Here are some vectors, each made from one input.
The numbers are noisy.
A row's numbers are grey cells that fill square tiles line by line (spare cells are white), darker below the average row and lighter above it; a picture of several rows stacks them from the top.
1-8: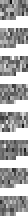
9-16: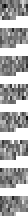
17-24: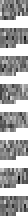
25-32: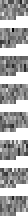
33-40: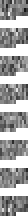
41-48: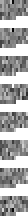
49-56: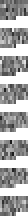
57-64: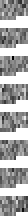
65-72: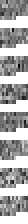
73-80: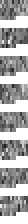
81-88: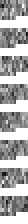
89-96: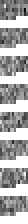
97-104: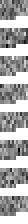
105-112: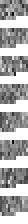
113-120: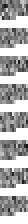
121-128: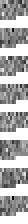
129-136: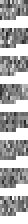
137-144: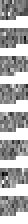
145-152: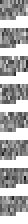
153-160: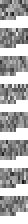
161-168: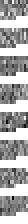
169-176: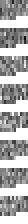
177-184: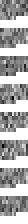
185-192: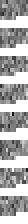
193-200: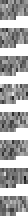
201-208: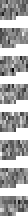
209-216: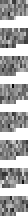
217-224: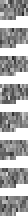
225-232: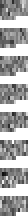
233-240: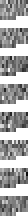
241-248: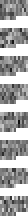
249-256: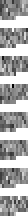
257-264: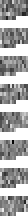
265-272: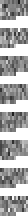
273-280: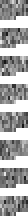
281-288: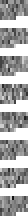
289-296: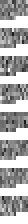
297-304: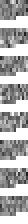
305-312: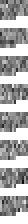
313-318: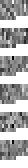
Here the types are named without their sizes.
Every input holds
a label, together with either a point on a circle and a true/false value, or a fixed value.
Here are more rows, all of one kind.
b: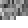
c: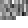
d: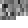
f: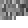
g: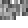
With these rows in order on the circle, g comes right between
b and c.
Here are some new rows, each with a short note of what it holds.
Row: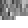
a label
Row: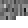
a label
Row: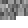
a label
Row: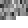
a point on a circle, a label and a true/false value
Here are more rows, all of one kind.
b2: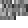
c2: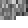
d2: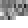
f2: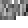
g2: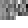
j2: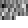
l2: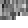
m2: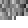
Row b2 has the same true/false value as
d2 and m2.
